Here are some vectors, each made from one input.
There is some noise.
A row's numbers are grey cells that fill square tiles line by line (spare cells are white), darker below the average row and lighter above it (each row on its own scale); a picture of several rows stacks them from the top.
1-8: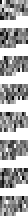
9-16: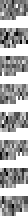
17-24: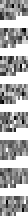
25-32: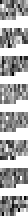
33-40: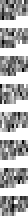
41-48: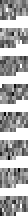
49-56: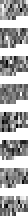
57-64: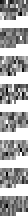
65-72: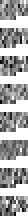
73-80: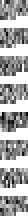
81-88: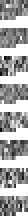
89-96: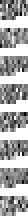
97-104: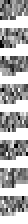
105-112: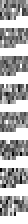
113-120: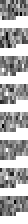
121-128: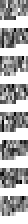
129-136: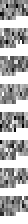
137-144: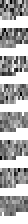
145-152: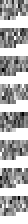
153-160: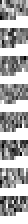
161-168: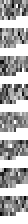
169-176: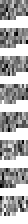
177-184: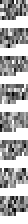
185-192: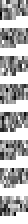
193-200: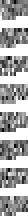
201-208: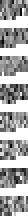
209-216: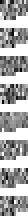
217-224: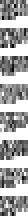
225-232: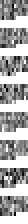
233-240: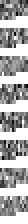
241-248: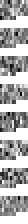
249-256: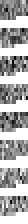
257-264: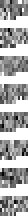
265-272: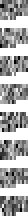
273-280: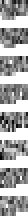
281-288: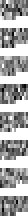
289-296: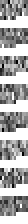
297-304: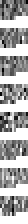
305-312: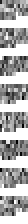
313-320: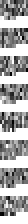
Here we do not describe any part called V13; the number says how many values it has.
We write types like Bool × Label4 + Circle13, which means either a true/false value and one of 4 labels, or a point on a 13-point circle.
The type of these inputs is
Bool × Bool × Bool × (Line4 + V13).
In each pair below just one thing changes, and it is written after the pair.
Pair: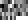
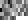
the value of V13
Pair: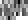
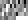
one of the three true/false values
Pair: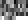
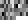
the value of V13
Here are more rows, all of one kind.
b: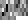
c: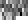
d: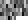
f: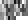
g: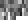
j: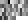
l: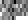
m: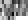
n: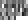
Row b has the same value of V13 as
c and j.
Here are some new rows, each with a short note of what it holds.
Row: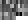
three true/false values and a value of V13
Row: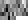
three true/false values and a value of V13
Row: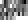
a point on a 4-point line and three true/false values
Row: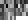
a point on a 4-point line and three true/false values
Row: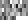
three true/false values and a value of V13
